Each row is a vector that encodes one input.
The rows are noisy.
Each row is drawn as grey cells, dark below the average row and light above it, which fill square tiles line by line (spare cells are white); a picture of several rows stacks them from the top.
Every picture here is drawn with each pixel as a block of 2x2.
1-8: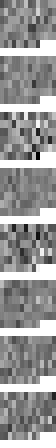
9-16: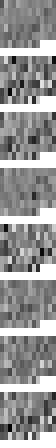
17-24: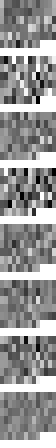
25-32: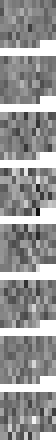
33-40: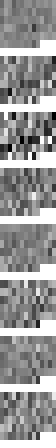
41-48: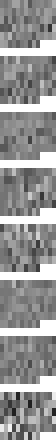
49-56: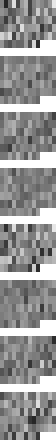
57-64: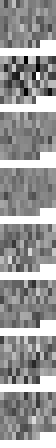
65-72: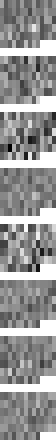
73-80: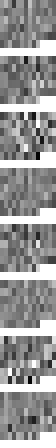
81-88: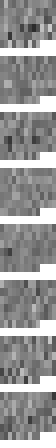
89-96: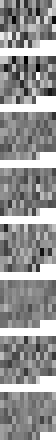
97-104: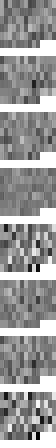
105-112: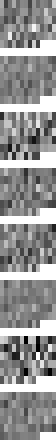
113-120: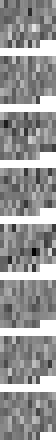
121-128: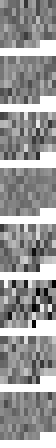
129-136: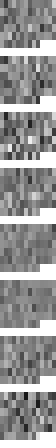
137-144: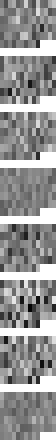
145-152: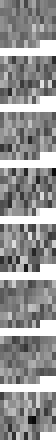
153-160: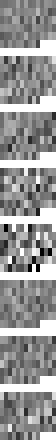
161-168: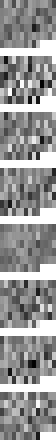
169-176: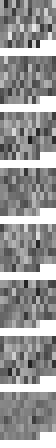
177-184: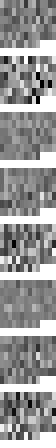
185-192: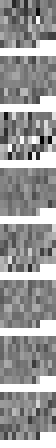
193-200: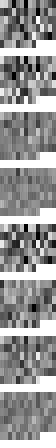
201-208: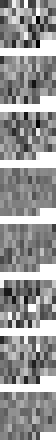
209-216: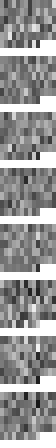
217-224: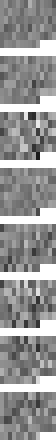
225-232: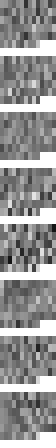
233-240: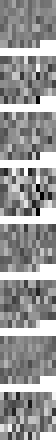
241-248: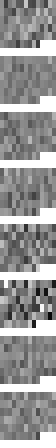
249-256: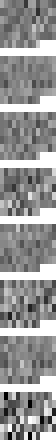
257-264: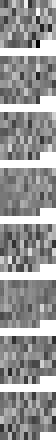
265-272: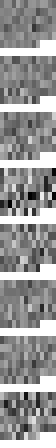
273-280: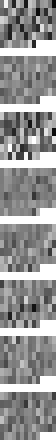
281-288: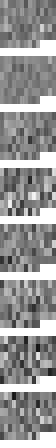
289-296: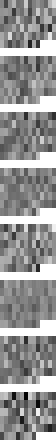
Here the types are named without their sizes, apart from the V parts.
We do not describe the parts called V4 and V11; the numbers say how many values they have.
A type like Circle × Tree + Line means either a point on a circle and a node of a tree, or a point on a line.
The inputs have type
Bool × Bool × Bool × Bool × (Label × Line + V4) + V11 × V11.
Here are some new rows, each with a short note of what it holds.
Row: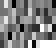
two values of V11
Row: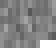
four true/false values and a value of V4
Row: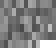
four true/false values and a value of V4
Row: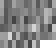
a label, a point on a line and four true/false values
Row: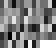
two values of V11
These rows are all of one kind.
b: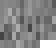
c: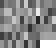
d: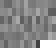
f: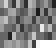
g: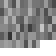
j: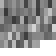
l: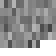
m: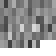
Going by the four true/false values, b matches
f and l.
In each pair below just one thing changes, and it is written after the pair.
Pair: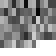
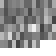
the label
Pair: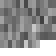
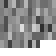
the label
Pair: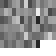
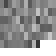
the place on the line
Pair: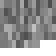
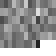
the label
